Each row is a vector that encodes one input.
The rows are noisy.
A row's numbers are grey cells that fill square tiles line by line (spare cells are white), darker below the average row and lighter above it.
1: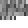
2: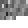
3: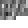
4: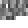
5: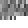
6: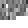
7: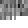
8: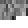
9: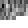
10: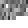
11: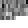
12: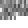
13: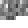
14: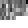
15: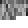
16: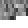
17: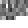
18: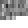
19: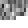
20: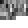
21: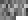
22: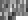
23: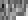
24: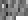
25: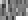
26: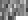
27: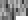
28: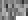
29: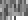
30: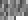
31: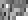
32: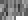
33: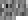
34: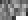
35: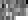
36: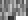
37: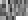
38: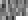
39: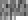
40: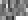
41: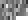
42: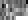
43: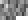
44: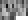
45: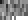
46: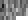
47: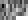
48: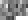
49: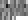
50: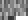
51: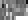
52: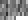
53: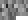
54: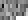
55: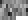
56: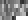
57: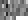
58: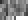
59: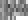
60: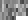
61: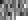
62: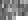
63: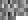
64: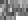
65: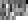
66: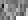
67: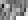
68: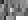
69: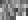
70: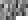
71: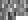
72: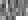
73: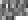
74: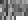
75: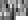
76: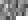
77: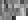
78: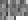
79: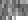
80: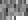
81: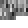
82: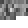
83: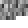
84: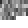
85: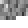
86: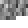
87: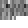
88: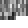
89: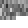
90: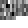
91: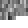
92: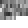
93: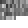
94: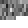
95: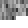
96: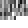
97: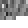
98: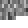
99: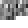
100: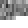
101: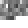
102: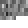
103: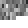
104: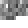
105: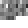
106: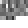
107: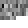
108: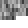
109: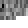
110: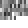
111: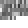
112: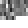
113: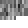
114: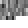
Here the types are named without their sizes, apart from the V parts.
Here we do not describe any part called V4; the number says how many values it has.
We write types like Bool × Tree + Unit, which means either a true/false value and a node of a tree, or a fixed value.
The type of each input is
Bool × Bool × Bool + Line × List(V4).
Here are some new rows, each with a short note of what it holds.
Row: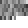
a point on a line, together with the empty list
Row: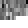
three true/false values
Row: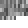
a point on a line, together with a list of two items
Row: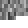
a point on a line, together with the empty list
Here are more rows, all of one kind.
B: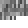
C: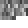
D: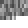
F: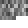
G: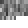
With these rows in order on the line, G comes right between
B and D.
